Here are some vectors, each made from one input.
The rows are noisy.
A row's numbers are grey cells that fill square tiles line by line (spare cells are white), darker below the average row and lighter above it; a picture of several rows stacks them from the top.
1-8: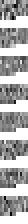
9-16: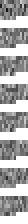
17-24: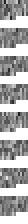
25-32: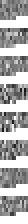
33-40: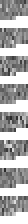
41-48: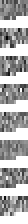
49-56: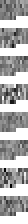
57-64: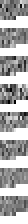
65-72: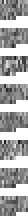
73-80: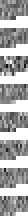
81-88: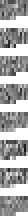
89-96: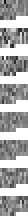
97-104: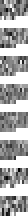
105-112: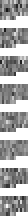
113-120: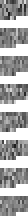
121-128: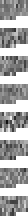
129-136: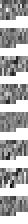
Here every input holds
either a point on an 8-point circle, or a point on a 10-point circle and a true/false value.
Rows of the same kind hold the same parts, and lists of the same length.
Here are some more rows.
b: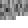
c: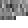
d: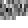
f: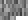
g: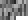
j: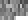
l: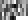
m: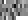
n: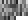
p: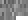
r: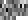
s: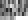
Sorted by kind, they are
b, c, d, g, p, r, s
f, j, l, m, n

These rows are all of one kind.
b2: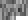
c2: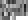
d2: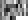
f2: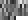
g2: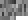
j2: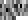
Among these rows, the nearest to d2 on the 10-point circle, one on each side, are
b2 and j2.
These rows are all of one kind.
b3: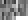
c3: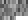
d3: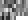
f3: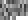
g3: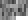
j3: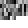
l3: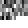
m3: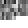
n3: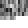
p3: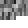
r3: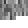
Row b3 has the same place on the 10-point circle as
j3, m3, n3 and p3.
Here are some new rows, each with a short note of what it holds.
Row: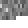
a point on an 8-point circle
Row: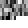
a point on a 10-point circle and a true/false value
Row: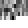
a point on an 8-point circle
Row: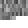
a point on an 8-point circle
